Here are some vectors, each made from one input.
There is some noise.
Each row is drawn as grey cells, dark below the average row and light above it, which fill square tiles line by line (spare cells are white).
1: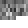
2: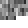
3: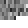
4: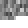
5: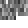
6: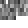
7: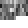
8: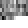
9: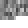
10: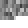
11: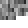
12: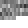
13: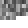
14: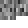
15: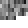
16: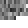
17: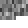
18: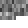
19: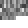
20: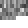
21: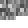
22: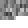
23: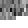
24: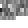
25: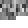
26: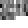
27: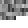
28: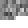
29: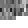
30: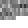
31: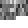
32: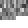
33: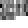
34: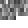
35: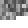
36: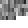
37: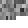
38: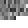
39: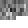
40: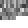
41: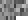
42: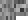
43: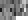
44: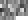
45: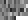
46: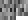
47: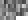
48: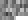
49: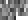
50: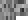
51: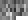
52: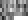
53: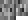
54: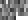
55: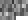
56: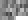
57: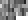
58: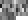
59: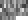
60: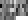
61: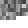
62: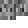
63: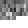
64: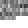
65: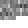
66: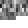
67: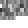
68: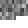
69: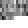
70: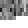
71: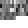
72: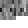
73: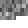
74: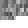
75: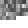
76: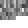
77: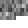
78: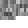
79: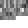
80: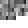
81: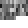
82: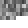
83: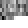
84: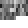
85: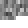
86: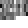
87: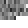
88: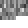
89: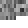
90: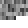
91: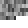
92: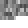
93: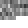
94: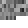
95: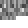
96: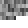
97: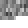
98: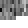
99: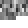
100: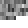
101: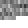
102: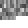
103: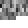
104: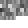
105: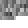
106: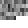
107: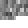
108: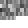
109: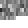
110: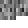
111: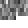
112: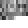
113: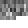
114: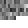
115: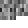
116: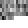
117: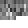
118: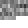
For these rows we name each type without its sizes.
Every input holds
either a point on a circle and a true/false value, or a point on a line.
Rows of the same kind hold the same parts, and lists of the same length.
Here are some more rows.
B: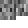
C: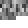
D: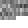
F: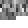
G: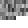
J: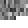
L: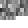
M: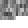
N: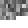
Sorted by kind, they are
B, G, J, N
C, D, F, L, M

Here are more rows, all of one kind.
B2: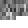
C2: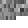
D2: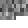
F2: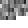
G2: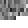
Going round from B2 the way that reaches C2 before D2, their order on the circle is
B2, G2, F2, C2, D2.
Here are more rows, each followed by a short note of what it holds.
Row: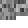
a point on a circle and a true/false value
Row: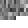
a point on a circle and a true/false value
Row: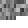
a point on a circle and a true/false value
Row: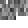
a point on a circle and a true/false value
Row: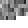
a point on a circle and a true/false value
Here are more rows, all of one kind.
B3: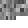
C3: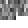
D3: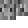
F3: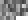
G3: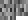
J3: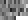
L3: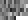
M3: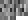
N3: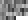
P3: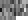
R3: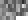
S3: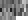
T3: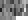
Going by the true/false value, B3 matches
F3, N3 and R3.
